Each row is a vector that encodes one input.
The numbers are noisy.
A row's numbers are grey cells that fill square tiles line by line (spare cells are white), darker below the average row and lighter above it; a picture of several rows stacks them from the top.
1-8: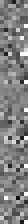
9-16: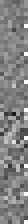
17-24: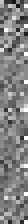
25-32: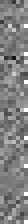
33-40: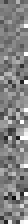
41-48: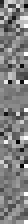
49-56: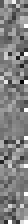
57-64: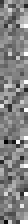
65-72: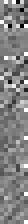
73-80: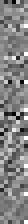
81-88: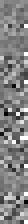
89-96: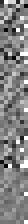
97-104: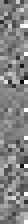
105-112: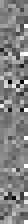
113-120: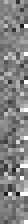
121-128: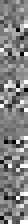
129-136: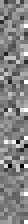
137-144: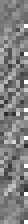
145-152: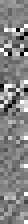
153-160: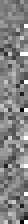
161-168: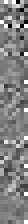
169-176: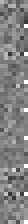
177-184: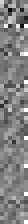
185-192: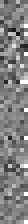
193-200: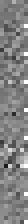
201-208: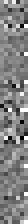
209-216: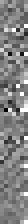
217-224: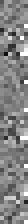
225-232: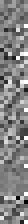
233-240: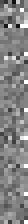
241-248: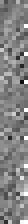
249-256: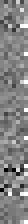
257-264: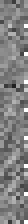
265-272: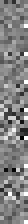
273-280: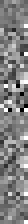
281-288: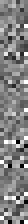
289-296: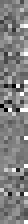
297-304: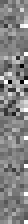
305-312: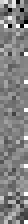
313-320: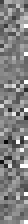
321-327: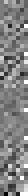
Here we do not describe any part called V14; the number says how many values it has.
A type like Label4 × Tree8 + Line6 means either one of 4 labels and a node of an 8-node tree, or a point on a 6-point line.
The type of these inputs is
(Line7 + Line17) × V14.
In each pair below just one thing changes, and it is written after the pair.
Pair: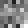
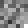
the value of V14
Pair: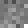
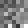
the place on the 7-point line
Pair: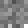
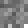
the place on the 7-point line
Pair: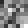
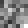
the place on the 7-point line
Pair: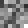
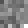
the place on the 7-point line
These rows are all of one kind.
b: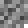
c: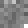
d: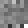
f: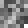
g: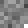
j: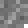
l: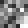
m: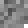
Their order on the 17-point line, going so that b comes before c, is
m, b, c, d, l, g, j, f.
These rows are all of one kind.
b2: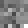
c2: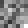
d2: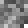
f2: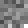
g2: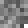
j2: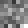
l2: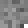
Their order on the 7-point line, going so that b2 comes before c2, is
b2, g2, f2, d2, c2, j2, l2.
